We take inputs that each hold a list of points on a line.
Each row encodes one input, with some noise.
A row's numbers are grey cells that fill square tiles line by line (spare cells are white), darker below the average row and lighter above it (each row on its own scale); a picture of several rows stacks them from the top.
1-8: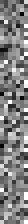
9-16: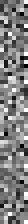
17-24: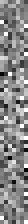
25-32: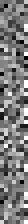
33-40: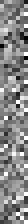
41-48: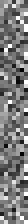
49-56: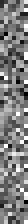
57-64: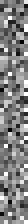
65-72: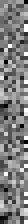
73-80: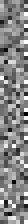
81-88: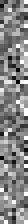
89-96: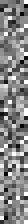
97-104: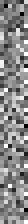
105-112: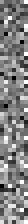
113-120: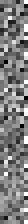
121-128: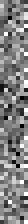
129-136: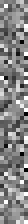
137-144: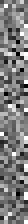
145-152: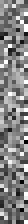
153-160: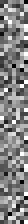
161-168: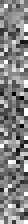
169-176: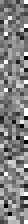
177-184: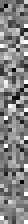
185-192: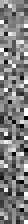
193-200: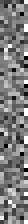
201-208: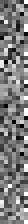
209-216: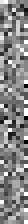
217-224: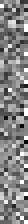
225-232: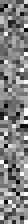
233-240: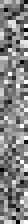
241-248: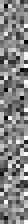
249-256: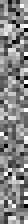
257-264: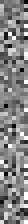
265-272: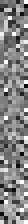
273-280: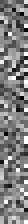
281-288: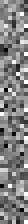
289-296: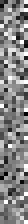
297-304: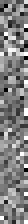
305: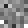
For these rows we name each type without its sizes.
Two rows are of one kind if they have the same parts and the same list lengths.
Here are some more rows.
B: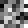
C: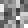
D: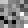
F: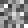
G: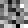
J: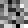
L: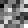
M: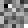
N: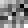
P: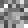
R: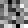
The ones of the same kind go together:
B, L
C, D, F, M, N, P
G, J, R

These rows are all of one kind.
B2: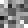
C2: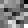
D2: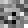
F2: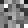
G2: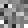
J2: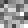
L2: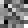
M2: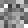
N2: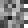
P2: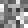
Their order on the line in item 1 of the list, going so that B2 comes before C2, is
B2, D2, G2, L2, N2, P2, C2, F2, M2, J2.
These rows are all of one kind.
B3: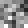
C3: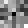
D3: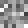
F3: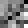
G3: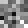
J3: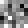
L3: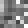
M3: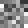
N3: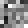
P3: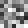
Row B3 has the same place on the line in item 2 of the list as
D3 and J3.
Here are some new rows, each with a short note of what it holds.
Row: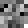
a list of one item
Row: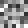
a list of two items
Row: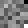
a list of two items
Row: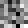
the empty list
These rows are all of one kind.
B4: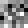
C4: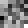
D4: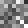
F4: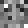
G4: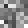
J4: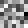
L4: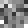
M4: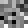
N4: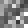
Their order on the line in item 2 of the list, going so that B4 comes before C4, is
D4, N4, G4, B4, J4, L4, F4, C4, M4.
